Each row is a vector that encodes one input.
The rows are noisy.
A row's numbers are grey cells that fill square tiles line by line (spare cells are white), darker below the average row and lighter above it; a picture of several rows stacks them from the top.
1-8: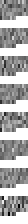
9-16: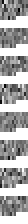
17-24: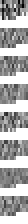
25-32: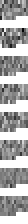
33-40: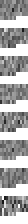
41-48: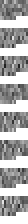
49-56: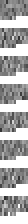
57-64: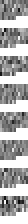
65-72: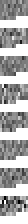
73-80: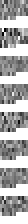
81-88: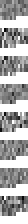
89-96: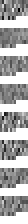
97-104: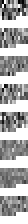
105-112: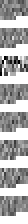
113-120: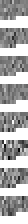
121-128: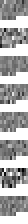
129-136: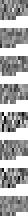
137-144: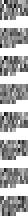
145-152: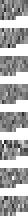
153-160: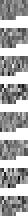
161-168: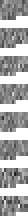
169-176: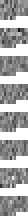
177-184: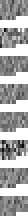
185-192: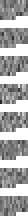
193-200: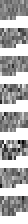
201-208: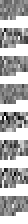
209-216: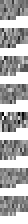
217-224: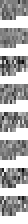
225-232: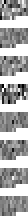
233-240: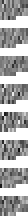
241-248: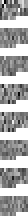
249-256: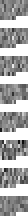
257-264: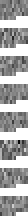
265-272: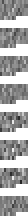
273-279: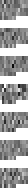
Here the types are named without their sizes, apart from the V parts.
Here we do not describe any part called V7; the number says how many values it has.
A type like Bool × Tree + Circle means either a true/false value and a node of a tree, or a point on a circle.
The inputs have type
List(Bool × V7).
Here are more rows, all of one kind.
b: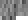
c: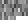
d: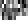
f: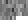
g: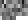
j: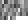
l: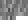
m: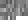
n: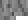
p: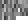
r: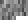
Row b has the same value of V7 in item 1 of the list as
n and r.
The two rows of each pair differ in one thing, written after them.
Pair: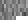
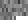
the true/false value in item 2 of the list
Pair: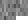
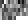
the value of V7 in item 1 of the list
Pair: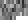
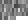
the value of V7 in item 1 of the list
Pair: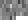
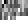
the value of V7 in item 1 of the list
